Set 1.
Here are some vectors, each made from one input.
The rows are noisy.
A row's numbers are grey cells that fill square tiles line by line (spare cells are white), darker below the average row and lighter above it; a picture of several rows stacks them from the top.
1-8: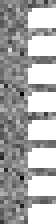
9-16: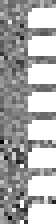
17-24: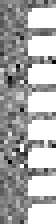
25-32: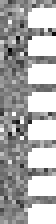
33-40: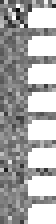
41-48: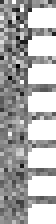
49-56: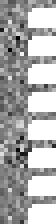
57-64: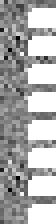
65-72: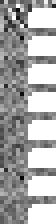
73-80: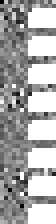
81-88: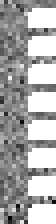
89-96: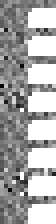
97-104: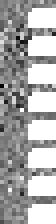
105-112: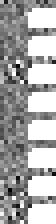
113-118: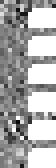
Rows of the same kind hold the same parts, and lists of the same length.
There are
2 kinds of row.
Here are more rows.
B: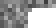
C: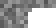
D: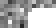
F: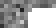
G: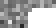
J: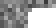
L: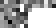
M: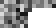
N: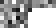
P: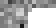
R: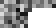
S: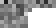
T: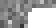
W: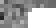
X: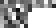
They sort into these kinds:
B, C, D, F, G, J, P, S, T, W
L, M, N, R, X

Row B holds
a point on a 15-point line.
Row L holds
one of 7 labels.
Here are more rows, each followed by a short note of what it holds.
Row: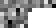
one of 7 labels
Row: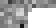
a point on a 15-point line
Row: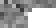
a point on a 15-point line
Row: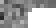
a point on a 15-point line
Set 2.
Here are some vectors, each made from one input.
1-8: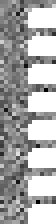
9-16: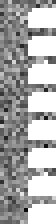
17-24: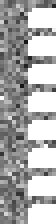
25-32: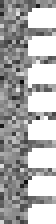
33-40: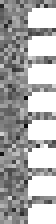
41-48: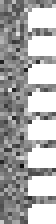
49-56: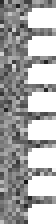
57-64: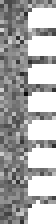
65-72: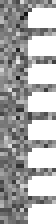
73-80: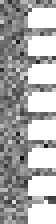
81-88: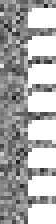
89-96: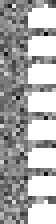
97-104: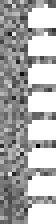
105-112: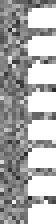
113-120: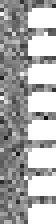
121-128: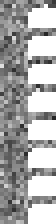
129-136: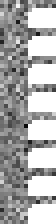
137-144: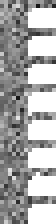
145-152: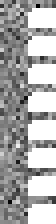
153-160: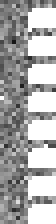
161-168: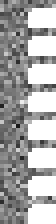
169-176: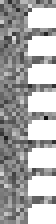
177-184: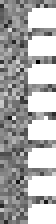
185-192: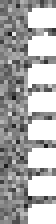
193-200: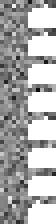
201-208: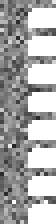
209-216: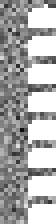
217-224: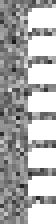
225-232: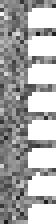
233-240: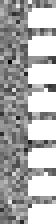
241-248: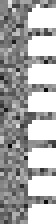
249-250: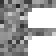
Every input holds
two labels (each one of 11).
